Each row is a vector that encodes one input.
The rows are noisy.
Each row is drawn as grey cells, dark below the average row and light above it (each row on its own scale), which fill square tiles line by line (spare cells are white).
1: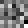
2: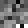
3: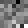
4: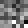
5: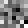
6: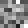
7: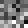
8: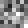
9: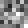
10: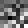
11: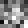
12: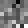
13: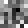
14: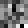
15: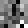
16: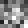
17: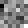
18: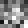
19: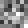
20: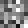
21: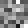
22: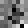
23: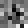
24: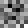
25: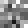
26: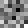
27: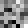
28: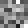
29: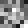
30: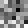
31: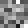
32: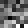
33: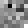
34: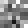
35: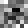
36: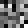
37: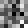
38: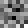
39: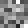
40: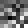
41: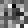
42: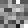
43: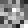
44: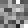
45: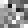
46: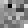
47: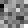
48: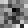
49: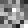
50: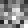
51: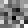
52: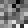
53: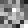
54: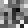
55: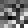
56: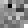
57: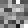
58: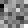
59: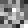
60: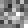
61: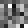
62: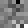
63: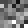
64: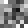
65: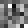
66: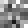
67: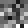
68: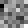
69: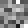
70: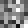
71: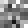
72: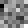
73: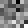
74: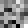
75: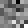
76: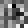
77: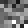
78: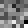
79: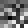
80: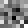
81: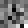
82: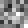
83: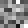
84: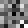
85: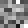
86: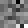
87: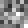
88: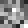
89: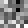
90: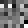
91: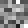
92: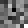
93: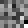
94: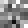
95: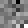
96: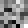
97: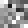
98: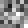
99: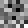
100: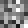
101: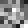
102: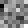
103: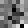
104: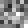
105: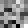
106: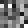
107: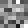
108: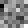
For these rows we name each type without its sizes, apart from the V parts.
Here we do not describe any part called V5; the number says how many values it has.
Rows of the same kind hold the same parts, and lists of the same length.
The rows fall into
3 kinds.
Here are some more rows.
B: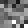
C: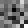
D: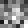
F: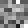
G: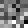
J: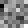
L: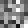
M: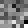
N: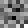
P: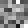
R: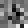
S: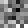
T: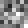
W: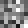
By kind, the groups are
B, C, G, M, N, R, S
D, F, L, P, T, W
J

